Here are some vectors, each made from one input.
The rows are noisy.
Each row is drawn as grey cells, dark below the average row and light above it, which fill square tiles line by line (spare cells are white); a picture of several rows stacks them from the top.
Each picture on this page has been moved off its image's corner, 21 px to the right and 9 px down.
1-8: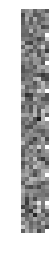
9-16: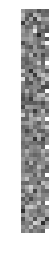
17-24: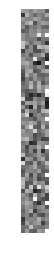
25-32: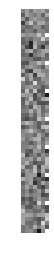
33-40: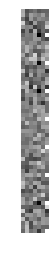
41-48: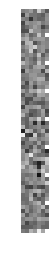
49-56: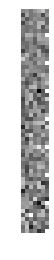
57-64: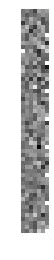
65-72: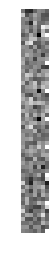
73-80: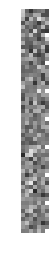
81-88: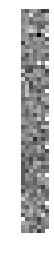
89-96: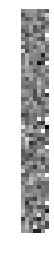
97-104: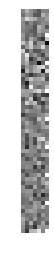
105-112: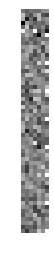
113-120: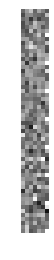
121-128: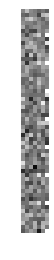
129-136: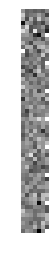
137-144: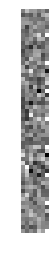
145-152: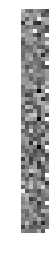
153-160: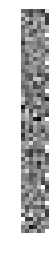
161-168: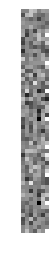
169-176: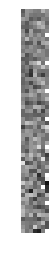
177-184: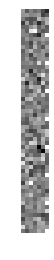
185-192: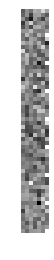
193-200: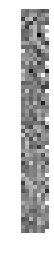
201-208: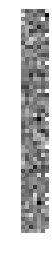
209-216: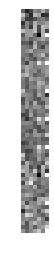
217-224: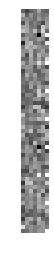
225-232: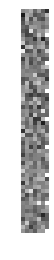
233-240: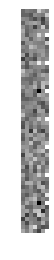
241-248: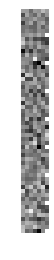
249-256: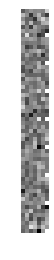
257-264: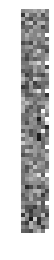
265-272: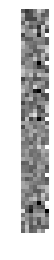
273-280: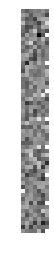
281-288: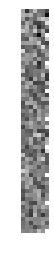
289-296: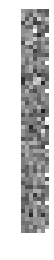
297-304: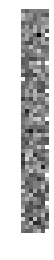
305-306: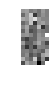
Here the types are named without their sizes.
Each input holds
a label, together with either two labels, or a point on a line.
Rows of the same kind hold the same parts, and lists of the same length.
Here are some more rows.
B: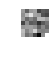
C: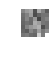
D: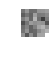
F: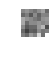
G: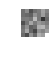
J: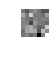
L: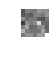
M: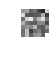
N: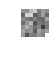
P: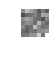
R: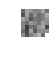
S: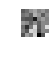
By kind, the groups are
B, J, M, S
C, D, F, G, L, N, P, R

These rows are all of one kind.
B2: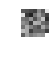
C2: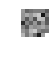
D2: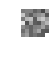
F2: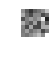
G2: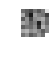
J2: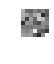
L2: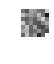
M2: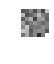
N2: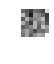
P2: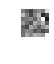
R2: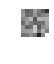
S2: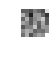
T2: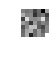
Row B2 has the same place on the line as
N2, P2, S2 and T2.
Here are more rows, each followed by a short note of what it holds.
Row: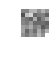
three labels
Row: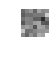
three labels
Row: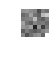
three labels
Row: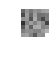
three labels
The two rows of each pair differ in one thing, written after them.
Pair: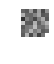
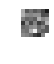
the place on the line
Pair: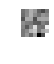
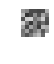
the place on the line
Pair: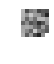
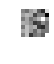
the place on the line
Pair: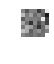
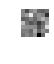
the place on the line
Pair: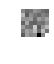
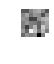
the label
